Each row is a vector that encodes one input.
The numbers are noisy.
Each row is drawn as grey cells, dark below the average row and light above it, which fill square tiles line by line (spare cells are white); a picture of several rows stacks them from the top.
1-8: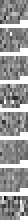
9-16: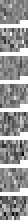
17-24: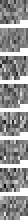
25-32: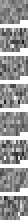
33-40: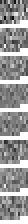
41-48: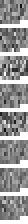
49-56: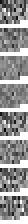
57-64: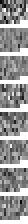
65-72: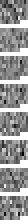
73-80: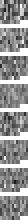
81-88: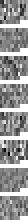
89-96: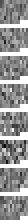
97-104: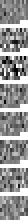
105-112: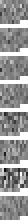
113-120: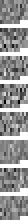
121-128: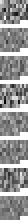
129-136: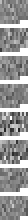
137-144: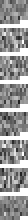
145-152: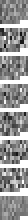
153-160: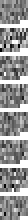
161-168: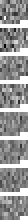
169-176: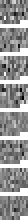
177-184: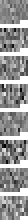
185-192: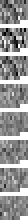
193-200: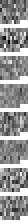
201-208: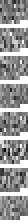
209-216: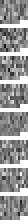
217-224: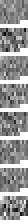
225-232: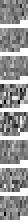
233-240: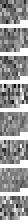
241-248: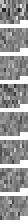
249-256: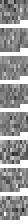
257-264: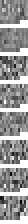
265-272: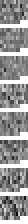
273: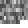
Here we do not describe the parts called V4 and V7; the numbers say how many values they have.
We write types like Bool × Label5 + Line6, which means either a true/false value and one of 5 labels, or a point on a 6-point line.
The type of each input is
Circle6 × (Line6 + Line8) × V4 × V7 + Line5.
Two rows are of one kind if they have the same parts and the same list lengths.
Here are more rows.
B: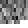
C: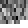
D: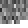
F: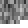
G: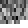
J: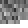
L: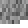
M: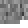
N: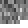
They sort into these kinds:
B, C, D, F, G, J, N
L
M

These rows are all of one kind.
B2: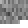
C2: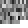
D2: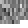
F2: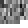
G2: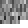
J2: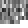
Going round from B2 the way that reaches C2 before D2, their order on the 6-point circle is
B2, F2, J2, G2, C2, D2.
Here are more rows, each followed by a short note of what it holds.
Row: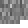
a point on a 6-point circle, a point on an 8-point line, a value of V4 and a value of V7
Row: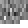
a point on a 6-point circle, a point on an 8-point line, a value of V4 and a value of V7
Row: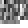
a point on a 5-point line
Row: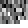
a point on a 5-point line
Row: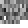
a point on a 6-point circle, a point on an 8-point line, a value of V4 and a value of V7
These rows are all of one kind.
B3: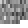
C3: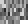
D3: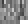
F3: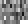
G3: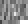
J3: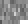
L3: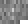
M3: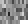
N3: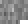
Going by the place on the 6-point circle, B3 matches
D3, F3 and J3.
